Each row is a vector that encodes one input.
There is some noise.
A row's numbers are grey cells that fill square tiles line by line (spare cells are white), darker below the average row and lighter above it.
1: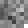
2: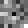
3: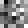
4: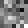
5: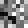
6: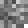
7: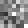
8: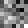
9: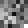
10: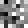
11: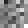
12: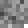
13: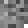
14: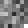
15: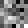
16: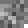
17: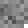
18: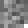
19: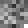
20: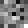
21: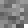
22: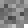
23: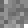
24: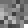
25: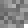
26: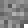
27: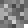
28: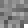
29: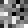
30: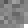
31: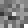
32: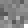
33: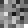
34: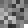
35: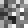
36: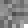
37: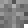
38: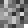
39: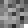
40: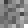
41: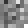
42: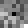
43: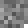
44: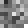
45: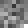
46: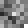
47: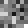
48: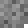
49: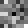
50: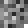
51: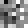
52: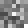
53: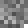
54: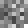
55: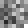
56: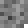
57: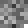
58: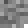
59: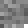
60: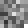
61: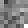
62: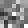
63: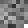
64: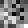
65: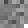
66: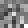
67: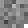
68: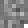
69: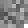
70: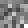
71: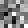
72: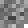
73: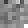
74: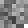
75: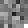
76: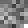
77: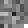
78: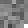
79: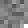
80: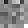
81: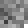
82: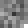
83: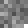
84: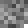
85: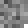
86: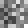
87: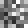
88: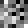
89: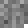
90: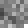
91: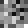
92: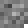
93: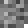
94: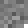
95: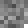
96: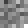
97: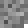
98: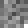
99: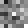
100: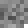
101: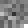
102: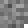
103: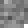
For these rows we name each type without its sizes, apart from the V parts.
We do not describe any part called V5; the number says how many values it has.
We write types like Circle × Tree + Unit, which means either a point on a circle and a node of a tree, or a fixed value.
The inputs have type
List(Bool × V5).
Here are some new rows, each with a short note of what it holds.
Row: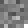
a list of two items
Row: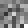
the empty list
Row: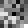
a list of one item
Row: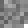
a list of two items
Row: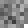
a list of two items
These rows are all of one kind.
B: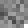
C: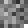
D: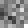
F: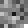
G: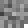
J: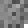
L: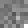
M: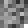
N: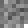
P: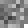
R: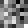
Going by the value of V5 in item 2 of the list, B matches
C, J and M.
